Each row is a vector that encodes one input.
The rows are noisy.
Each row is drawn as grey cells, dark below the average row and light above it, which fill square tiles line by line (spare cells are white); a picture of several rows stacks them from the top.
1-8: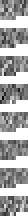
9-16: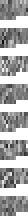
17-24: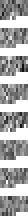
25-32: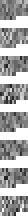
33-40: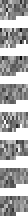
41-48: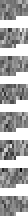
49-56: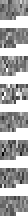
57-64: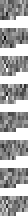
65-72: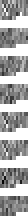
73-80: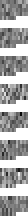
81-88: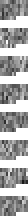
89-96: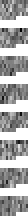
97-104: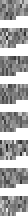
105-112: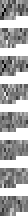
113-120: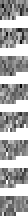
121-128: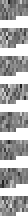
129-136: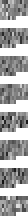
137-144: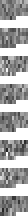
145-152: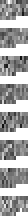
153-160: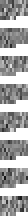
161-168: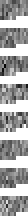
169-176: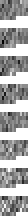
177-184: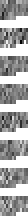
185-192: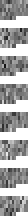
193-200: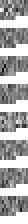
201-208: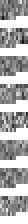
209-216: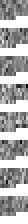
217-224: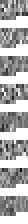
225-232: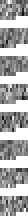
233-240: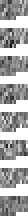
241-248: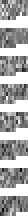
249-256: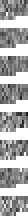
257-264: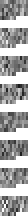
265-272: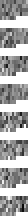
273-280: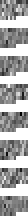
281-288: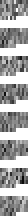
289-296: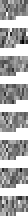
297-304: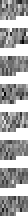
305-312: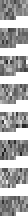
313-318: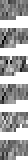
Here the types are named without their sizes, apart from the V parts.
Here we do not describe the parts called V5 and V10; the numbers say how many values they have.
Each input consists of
either a label, or a point on each of two lines, or a value of V5 and a value of V10.
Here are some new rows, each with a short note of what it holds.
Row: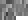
a value of V5 and a value of V10
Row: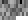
a label
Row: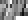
a point on each of two lines
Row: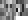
a point on each of two lines
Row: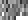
a label
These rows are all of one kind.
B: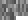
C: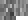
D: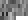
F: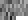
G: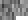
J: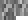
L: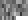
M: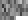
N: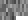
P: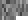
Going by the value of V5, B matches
C, F, N and P.
